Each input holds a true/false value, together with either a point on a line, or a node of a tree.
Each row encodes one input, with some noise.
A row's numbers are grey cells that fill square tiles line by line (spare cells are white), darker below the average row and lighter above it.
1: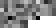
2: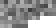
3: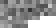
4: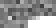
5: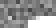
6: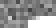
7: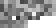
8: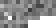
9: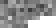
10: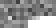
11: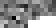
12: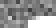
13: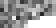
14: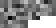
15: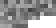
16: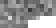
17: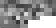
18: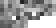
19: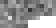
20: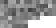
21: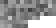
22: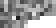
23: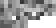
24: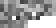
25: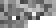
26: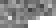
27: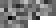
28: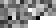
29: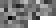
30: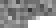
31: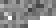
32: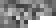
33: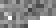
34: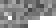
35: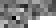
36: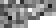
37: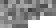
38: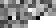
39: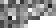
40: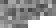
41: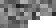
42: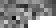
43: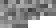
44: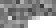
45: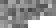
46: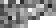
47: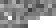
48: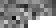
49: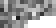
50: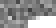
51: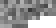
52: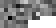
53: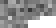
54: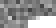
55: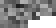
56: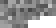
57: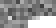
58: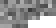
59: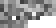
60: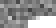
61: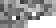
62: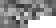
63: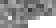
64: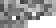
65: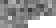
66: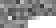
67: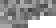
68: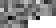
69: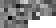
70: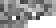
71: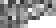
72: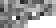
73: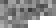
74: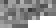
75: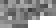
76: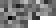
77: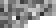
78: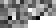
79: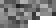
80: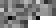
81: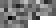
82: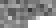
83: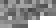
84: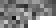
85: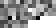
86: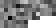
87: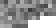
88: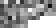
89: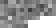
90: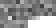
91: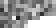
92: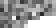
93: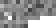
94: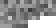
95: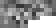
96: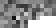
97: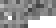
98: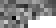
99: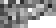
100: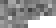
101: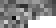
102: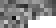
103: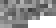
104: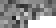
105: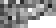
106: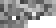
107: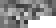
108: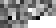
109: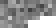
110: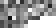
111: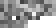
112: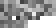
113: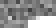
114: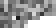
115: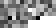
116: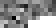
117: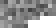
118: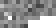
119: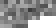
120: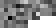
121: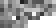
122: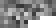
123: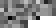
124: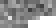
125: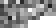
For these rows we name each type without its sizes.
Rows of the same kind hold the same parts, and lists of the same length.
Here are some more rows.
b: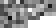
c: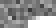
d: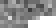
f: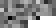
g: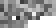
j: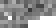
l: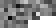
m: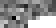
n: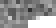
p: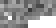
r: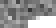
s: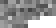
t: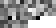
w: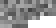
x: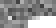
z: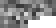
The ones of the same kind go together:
b, f, l, m, t, z
c, d, g, j, n, p, r, s, w, x

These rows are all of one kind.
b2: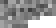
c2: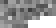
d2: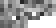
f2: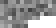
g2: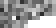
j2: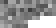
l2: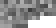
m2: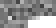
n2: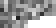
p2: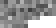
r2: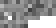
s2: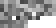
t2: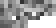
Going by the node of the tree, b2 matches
c2, f2, j2 and p2.
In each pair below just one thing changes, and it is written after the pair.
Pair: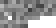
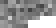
the node of the tree
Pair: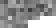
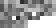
the true/false value
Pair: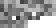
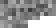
the true/false value
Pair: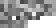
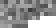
the true/false value
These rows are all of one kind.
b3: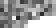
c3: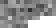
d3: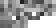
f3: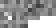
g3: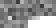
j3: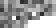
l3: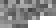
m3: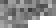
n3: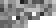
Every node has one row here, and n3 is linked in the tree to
c3, d3 and j3.
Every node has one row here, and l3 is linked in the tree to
m3.
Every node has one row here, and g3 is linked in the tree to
b3.
